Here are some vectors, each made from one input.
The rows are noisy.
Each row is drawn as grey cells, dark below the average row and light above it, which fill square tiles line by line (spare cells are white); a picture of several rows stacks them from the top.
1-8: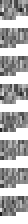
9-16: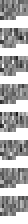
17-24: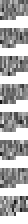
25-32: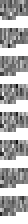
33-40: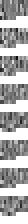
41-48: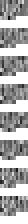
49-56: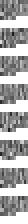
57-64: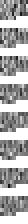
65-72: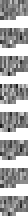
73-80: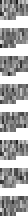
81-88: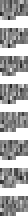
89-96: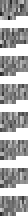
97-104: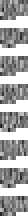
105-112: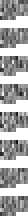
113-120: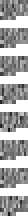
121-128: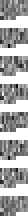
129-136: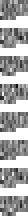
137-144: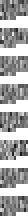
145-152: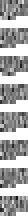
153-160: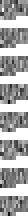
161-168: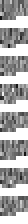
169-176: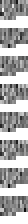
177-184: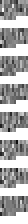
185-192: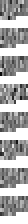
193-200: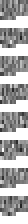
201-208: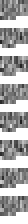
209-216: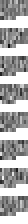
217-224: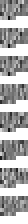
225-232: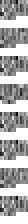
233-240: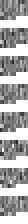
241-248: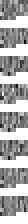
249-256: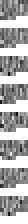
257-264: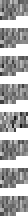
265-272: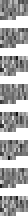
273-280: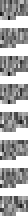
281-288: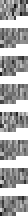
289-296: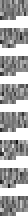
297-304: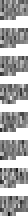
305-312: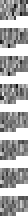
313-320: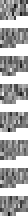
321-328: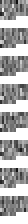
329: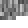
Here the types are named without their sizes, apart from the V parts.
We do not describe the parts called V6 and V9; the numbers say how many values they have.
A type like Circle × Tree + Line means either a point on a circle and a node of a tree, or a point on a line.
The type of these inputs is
Bool × Bool × Bool × Bool × V6 × V9 + List(Line).
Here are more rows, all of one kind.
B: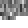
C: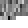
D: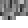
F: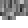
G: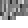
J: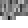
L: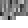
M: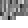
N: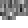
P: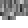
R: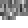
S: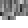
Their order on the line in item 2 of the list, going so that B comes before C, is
S, P, F, D, L, N, M, G, J, R, B, C.
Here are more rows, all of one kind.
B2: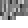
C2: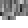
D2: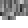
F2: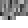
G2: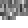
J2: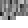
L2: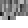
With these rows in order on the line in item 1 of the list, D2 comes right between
C2 and G2.
